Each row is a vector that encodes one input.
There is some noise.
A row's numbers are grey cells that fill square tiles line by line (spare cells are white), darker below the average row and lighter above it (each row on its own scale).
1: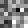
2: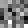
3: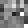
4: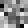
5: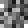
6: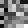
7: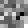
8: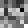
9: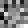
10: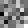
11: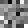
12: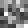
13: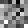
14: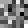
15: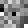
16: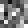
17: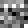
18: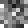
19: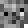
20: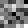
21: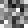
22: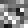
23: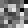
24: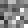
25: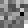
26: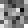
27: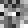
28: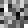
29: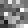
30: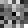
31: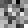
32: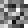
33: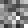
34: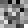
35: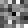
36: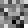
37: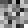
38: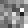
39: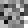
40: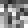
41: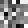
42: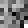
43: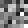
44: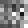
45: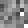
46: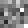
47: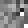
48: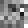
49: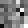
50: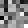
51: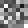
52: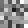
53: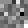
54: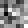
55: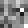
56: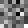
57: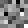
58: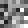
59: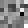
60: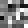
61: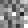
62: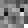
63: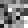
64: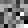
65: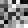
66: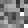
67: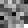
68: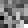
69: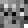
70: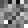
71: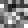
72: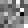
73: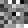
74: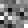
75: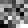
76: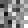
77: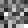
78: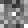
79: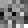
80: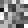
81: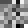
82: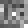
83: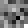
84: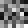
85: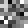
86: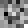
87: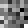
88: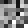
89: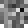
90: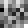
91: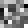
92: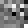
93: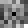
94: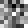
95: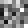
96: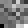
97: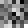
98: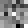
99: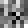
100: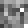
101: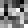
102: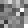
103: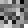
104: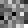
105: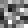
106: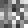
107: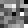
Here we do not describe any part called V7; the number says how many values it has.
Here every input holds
a point on a 4-point line, together with either a point on a 6-point line, or a value of V7.
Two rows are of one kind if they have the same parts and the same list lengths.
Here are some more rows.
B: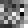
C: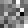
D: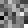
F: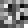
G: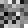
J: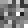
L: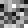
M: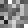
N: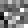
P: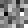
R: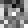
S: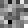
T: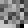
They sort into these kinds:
B, C, D, F, G, J, L, P, R, S
M, N, T

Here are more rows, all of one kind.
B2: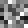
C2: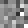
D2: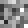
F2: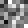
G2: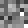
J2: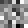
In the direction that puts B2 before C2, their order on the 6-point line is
D2, G2, B2, C2, J2, F2.
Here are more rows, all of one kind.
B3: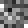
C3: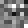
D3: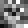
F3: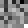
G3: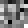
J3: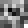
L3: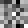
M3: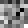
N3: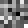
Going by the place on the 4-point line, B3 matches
C3, J3 and N3.
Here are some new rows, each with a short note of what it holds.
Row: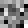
a point on a 4-point line and a point on a 6-point line
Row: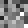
a point on a 4-point line and a point on a 6-point line
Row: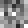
a point on a 4-point line and a value of V7
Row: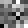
a point on a 4-point line and a value of V7
